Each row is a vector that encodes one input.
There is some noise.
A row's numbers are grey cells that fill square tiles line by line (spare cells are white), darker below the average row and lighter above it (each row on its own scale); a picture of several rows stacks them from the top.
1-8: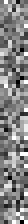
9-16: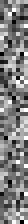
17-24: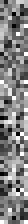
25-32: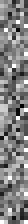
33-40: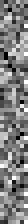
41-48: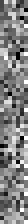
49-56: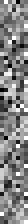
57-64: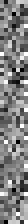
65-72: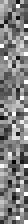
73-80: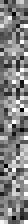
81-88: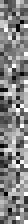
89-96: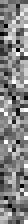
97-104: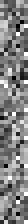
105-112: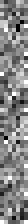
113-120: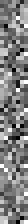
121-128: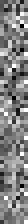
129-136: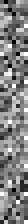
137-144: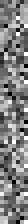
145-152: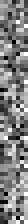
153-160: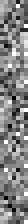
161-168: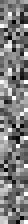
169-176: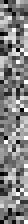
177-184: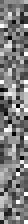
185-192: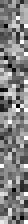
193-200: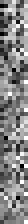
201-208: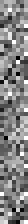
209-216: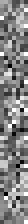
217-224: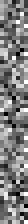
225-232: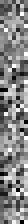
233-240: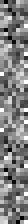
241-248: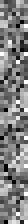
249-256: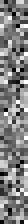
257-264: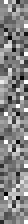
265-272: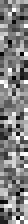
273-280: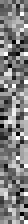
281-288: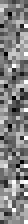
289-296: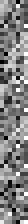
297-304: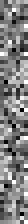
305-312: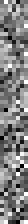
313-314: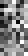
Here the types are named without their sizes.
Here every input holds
a point on each of two lines.
